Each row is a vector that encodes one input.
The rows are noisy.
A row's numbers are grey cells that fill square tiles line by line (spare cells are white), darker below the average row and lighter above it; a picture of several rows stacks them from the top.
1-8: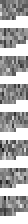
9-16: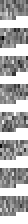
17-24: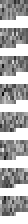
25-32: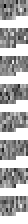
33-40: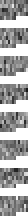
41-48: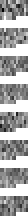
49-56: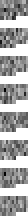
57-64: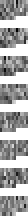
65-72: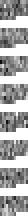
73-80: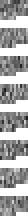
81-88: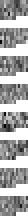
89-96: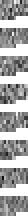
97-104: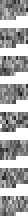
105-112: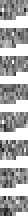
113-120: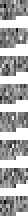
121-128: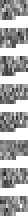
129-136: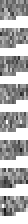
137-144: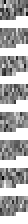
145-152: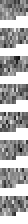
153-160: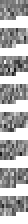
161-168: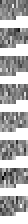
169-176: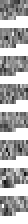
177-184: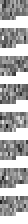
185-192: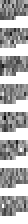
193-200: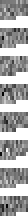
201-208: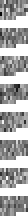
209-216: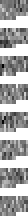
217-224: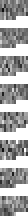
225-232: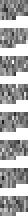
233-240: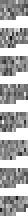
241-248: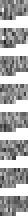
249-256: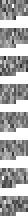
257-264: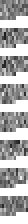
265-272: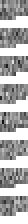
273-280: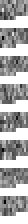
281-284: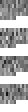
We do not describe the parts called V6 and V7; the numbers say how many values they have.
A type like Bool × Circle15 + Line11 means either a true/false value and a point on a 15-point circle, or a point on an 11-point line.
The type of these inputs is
(Bool × Bool × Bool + Line9 × V6) × V7.
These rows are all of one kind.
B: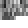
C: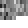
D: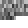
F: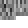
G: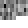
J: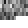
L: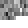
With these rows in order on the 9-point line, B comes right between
J and L.
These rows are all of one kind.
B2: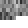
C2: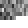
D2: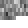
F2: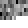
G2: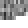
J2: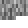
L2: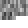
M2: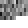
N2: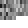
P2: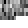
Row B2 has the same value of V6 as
F2, G2, M2 and N2.
